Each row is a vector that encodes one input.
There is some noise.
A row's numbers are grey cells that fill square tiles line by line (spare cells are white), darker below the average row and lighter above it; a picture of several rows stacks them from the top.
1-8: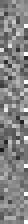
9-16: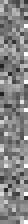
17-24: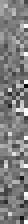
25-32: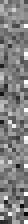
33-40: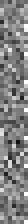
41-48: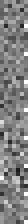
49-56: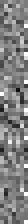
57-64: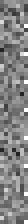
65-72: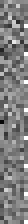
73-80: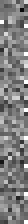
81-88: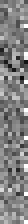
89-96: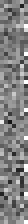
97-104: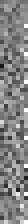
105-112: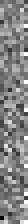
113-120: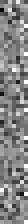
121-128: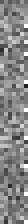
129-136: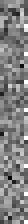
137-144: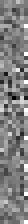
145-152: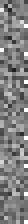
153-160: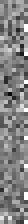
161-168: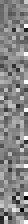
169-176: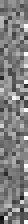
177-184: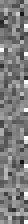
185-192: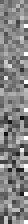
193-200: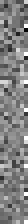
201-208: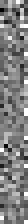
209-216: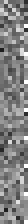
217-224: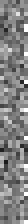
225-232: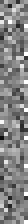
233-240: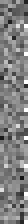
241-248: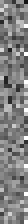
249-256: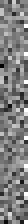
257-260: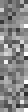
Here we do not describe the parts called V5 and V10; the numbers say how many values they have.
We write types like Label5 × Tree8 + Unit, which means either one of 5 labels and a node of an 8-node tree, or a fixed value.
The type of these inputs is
(Bool × Bool × Bool × Bool + (Line8 + V10) × V5) × Tree9.
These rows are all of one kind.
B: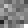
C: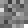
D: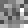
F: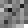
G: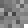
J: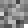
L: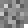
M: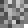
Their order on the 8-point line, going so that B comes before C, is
B, D, J, C, G, L, M, F.
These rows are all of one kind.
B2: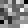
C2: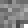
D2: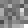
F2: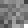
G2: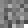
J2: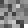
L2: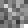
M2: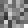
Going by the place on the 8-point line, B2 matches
C2 and L2.
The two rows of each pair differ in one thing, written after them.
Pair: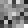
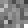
the value of V10
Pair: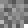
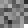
the value of V10
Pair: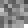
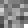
the value of V10
